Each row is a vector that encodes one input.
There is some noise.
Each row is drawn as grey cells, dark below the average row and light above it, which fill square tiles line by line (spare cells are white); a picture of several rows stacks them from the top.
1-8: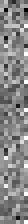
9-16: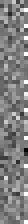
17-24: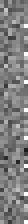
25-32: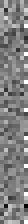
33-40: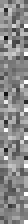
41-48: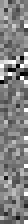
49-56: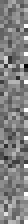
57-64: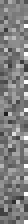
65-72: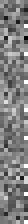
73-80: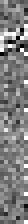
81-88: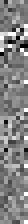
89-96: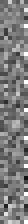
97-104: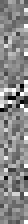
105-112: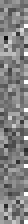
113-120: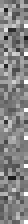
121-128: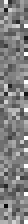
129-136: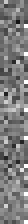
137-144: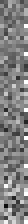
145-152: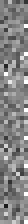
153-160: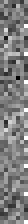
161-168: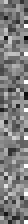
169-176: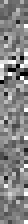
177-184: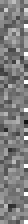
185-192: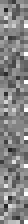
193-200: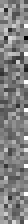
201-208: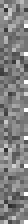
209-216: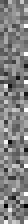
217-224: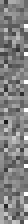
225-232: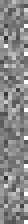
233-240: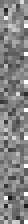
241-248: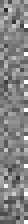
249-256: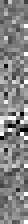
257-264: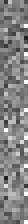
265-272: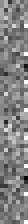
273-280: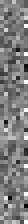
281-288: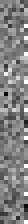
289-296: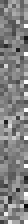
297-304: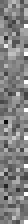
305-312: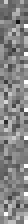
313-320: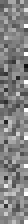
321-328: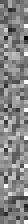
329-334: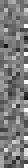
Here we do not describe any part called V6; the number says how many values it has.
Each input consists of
a list of up to two items, each a true/false value and a value of V6.
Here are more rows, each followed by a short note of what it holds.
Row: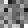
a list of one item
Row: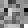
a list of one item
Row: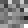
a list of two items
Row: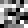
the empty list
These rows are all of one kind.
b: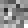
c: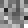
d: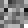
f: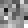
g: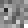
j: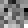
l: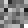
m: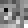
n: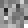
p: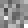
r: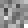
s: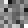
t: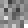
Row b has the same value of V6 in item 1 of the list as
j, s and t.
